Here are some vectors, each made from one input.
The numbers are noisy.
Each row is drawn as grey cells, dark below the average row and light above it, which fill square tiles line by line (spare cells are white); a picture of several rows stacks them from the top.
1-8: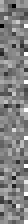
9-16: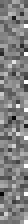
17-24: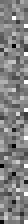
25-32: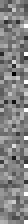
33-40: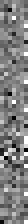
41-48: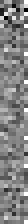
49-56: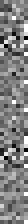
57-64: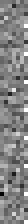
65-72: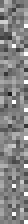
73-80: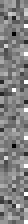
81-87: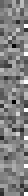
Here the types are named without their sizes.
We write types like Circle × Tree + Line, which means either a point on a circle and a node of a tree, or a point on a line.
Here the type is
Label × Tree + Unit.
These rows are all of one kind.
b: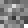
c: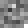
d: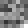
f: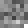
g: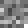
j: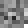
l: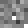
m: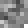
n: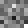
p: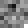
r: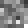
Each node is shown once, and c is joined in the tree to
d and l.
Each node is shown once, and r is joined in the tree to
g.
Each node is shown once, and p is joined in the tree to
f.
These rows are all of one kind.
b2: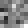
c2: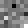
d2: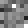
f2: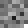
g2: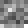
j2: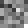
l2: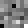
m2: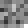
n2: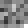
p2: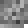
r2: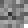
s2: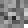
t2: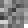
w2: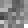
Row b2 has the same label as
g2, m2, n2 and r2.
